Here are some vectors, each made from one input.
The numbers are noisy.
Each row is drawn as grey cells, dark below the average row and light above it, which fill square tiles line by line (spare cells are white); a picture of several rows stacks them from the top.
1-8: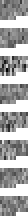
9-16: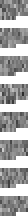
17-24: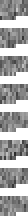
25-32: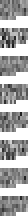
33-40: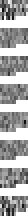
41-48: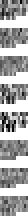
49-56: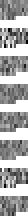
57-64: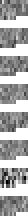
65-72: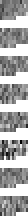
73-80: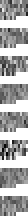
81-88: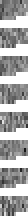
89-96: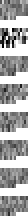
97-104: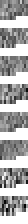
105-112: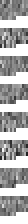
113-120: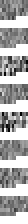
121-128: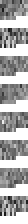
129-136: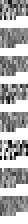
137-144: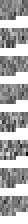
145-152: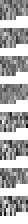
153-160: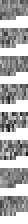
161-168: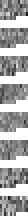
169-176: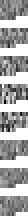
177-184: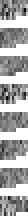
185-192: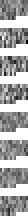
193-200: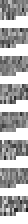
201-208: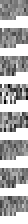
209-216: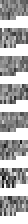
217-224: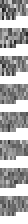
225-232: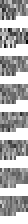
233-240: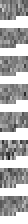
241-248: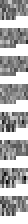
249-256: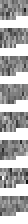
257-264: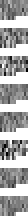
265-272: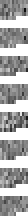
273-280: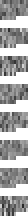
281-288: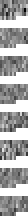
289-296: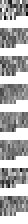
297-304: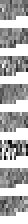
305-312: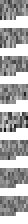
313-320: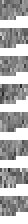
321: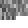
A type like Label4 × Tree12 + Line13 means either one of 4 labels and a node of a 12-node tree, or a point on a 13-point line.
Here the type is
Circle18 + Line12.
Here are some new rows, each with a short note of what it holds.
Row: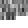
a point on a 12-point line
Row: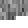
a point on a 12-point line
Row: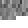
a point on an 18-point circle
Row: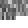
a point on a 12-point line
